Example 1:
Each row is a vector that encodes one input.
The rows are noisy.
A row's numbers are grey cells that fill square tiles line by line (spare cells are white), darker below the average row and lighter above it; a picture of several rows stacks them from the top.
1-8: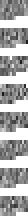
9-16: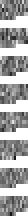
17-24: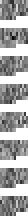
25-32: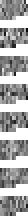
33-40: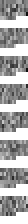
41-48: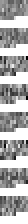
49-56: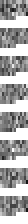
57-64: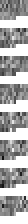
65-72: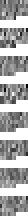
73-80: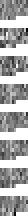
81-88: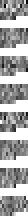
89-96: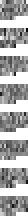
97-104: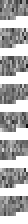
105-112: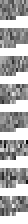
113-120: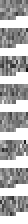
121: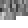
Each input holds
a node of a 12-node tree.
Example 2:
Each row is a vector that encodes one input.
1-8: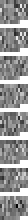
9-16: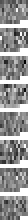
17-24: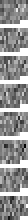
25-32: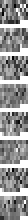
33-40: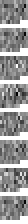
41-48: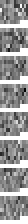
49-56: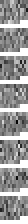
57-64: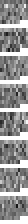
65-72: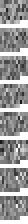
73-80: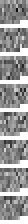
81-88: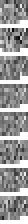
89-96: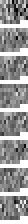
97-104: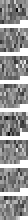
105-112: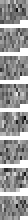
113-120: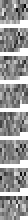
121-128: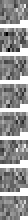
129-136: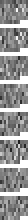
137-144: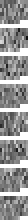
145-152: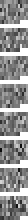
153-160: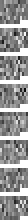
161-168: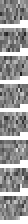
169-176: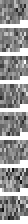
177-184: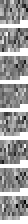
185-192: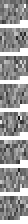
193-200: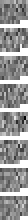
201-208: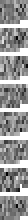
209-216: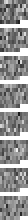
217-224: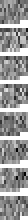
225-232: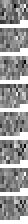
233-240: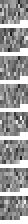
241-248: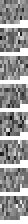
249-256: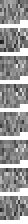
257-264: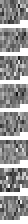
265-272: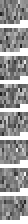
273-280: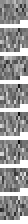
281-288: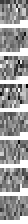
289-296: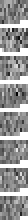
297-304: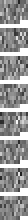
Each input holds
either a fixed value, or three true/false values.
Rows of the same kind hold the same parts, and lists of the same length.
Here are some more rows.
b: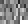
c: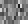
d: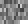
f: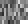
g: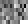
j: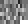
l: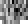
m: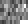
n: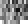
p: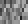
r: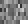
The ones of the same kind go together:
b, c, d, f, g, j, m, p, r
l, n

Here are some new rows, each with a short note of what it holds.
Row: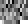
a fixed value
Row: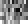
a fixed value
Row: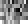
a fixed value
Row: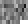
three true/false values
